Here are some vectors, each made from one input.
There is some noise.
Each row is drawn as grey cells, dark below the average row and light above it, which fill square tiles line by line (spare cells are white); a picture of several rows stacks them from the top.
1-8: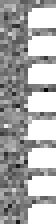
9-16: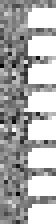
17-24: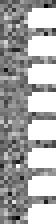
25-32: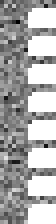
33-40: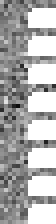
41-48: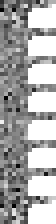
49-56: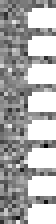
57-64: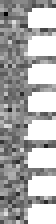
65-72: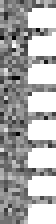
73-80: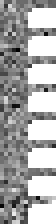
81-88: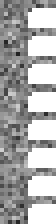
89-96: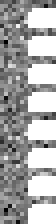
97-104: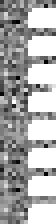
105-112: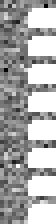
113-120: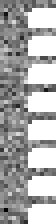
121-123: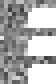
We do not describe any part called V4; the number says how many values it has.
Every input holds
a list of up to three items, each a true/false value and a value of V4.
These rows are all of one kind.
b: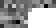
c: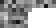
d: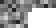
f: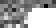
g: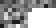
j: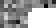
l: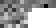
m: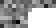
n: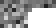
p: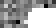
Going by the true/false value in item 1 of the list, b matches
c, j, m and p.
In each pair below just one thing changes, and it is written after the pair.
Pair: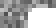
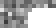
the true/false value in item 1 of the list
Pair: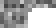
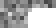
the value of V4 in item 1 of the list
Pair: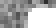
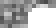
the value of V4 in item 1 of the list
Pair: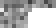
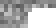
the value of V4 in item 1 of the list
